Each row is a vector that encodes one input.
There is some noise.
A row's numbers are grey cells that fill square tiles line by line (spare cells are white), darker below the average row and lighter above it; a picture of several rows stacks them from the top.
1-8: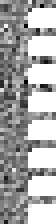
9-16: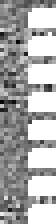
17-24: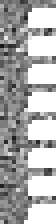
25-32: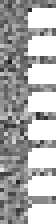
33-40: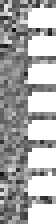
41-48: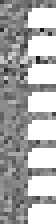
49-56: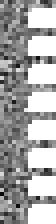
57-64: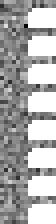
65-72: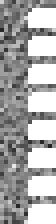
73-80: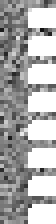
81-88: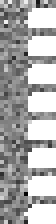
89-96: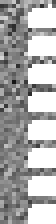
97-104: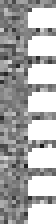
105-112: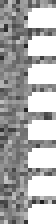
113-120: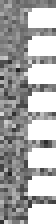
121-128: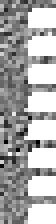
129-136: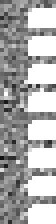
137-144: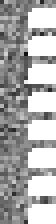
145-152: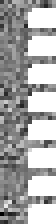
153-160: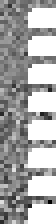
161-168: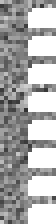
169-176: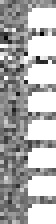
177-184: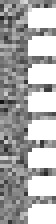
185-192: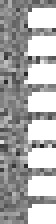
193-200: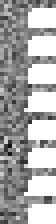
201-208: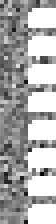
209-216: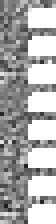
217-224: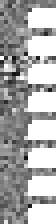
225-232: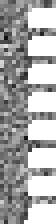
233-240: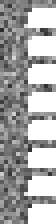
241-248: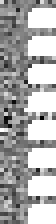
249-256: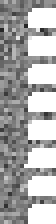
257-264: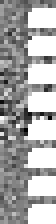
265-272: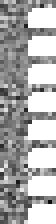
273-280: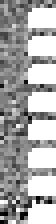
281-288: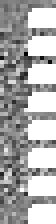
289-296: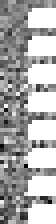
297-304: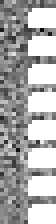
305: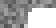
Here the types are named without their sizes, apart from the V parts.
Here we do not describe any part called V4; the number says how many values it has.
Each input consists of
a list of items, each a true/false value and a value of V4.
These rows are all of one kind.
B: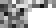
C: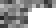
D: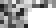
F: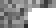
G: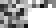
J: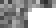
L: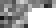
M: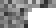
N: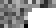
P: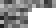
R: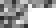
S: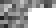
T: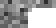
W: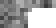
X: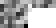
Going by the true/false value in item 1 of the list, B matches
D, L, S and W.
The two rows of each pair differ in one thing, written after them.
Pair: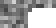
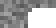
the true/false value in item 1 of the list
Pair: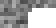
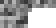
the value of V4 in item 1 of the list
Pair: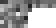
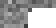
the value of V4 in item 1 of the list
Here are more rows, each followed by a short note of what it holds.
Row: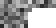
a list of one item
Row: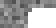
a list of two items
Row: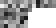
the empty list
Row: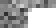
a list of one item
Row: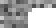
a list of three items
